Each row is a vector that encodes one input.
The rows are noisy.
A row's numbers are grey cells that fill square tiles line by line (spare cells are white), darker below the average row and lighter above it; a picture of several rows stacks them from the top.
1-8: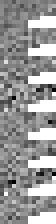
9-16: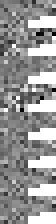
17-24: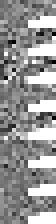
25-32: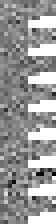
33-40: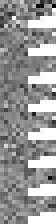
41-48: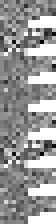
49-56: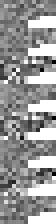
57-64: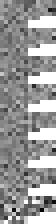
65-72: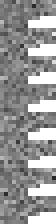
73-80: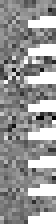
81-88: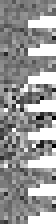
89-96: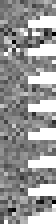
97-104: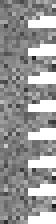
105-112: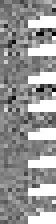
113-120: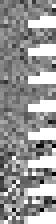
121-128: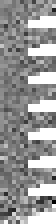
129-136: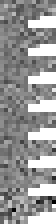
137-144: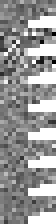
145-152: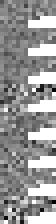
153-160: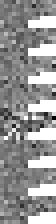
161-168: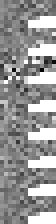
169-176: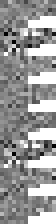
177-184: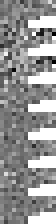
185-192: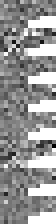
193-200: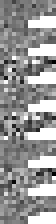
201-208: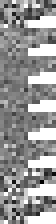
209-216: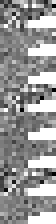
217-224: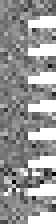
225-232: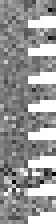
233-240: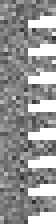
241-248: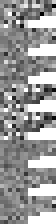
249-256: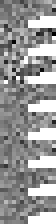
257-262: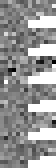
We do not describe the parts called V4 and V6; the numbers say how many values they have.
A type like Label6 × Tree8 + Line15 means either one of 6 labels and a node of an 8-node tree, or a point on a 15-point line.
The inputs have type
(Line5 + Line7) × (Tree9 + Unit) + V4 × V4 + V6.
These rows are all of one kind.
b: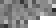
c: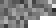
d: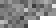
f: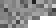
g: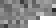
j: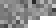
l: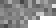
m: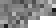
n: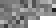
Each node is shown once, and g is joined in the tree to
b, l and n.
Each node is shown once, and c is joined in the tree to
b.
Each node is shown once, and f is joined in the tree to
j.
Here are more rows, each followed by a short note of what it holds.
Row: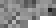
a point on a 7-point line and a node of a 9-node tree
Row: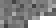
a point on a 5-point line
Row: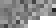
a point on a 5-point line and a node of a 9-node tree
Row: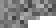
a point on a 7-point line
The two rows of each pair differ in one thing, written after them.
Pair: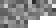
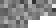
the place on the 5-point line
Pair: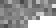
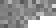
the place on the 5-point line
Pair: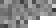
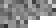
the place on the 5-point line
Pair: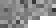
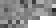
the place on the 5-point line
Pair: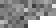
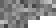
the node of the tree
